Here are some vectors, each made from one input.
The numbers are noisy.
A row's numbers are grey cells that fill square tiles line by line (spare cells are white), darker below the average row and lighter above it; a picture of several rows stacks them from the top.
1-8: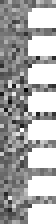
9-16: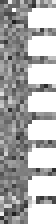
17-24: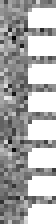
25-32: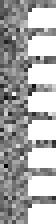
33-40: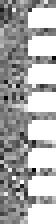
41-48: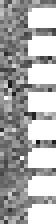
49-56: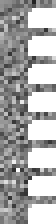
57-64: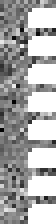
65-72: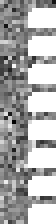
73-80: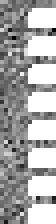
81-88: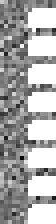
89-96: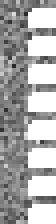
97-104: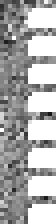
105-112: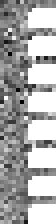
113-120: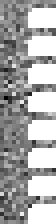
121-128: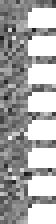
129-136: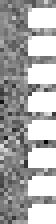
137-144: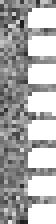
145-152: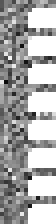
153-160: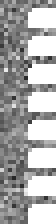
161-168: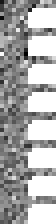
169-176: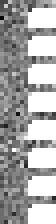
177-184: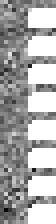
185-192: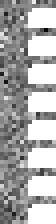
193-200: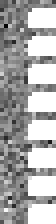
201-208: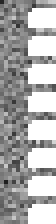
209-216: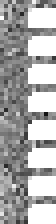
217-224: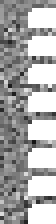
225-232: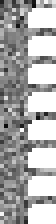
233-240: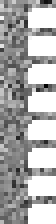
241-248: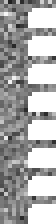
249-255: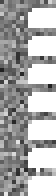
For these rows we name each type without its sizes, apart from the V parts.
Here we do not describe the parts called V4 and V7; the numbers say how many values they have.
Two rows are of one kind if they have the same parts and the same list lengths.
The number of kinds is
5.
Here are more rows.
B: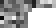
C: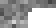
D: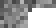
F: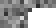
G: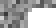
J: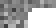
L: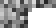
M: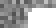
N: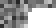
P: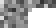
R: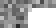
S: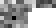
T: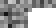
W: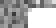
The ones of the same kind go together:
B, G, L, P, T, W
C, D, J
F
M, N, S
R

